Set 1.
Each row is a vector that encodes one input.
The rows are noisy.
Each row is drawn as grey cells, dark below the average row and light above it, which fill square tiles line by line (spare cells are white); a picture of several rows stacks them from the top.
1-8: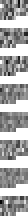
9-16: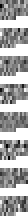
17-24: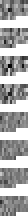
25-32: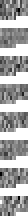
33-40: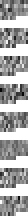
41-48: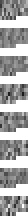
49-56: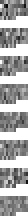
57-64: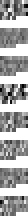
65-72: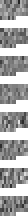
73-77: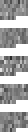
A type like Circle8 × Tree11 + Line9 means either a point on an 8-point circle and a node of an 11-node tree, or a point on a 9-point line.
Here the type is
Line7.
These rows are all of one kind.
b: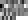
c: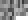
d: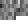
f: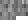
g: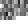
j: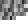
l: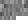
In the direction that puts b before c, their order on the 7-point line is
f, b, d, j, c, l, g.
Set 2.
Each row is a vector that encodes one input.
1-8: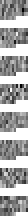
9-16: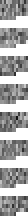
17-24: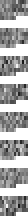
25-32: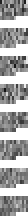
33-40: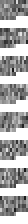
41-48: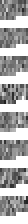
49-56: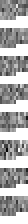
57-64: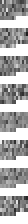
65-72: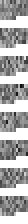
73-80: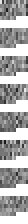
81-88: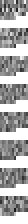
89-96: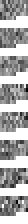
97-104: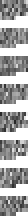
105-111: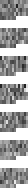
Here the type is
Bool × Bool × Bool.
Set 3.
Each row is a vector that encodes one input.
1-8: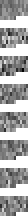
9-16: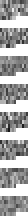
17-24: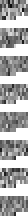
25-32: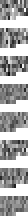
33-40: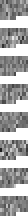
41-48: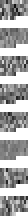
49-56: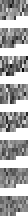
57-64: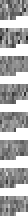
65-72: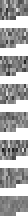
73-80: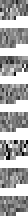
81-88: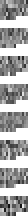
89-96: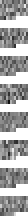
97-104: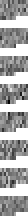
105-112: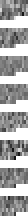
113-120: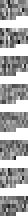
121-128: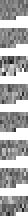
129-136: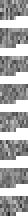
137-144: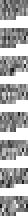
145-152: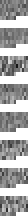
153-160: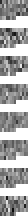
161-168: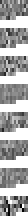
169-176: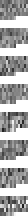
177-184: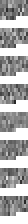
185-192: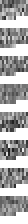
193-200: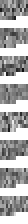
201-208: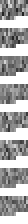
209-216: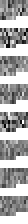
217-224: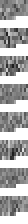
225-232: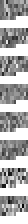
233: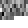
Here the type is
Circle10.
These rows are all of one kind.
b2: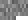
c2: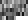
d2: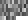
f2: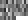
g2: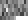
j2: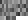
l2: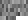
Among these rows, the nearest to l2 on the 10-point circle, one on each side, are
f2 and j2.
